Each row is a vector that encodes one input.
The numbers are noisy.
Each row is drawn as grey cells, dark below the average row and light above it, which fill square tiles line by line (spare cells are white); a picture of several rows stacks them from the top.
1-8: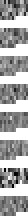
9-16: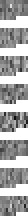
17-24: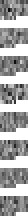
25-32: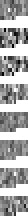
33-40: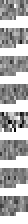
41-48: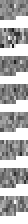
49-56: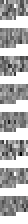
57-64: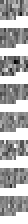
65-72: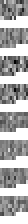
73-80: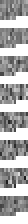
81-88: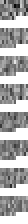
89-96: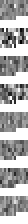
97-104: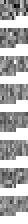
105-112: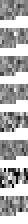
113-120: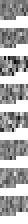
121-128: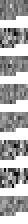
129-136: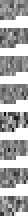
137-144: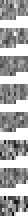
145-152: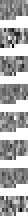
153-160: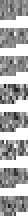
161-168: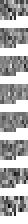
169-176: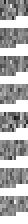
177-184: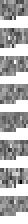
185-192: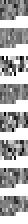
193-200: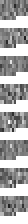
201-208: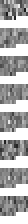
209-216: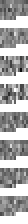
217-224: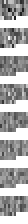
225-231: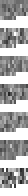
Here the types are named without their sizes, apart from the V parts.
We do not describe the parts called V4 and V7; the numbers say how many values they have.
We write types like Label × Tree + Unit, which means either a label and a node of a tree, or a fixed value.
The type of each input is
List(Line) + (Tree + V7) × V4.
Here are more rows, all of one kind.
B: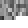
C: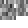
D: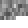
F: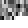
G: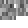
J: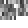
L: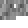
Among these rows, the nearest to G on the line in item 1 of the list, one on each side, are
B and C.
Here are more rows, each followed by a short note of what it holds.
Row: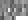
a list of one item
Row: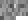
a list of two items
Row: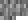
a value of V4 and a value of V7
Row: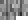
a list of one item
